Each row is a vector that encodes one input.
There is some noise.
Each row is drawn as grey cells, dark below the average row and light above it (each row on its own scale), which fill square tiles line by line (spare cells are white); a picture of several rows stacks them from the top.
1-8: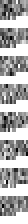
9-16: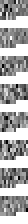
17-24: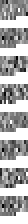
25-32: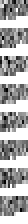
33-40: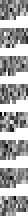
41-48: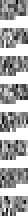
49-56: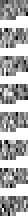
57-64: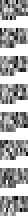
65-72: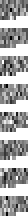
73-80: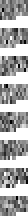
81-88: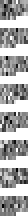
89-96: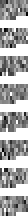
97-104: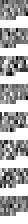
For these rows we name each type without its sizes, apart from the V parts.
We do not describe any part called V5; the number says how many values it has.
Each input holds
either a point on a circle and a true/false value, or a point on a line and a value of V5.
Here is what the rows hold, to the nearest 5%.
About 45% of them hold a point on a circle and a true/false value. The rest hold a point on a line and a value of V5.
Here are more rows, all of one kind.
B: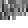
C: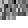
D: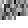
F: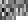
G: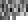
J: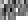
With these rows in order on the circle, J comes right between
C and F.
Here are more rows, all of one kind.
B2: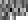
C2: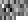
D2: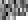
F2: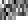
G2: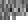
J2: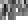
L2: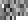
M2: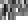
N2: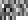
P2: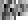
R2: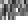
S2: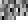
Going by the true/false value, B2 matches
G2 and S2.
